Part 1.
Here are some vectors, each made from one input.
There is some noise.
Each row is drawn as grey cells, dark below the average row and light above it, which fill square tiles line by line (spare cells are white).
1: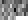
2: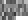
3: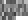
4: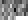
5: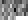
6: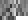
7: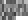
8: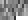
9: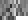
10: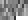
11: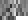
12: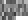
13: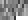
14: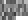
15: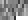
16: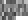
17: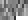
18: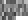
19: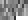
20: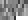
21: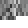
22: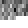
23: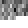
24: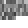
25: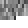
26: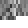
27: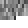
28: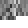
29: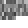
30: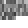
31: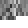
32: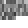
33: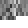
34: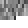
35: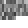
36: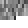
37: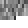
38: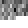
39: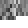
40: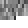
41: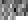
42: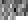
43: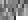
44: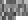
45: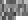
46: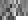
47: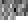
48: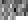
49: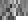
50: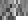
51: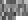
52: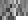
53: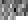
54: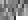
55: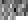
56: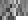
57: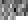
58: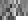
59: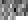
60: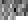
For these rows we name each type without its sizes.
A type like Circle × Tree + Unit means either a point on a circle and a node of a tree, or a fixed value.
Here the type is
Label.
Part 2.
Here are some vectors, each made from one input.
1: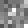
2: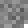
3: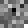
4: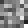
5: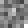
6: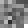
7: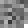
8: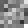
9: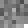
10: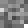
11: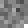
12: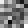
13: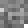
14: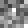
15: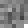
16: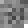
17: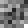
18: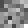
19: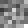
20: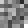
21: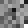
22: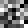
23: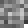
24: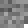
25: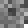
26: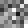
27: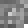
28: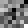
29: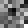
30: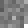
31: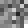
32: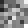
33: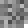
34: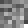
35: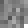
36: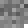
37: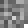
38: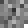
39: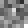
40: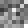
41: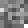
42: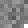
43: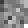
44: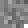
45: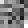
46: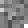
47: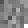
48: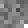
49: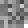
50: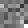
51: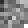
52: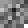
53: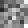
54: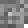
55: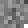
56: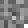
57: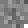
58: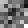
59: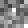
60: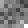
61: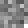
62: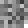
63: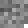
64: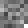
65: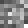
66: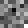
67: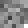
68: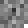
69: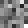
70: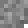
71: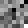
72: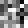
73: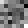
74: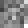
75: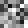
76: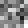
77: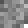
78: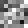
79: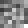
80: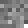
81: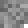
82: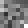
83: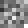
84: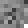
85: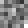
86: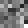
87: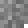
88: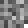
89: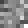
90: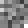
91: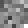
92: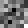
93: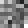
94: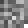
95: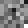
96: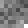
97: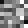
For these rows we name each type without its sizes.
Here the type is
Circle.
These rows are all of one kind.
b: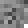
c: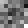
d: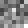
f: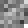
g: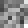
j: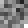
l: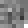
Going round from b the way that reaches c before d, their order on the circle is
b, l, g, c, d, j, f.
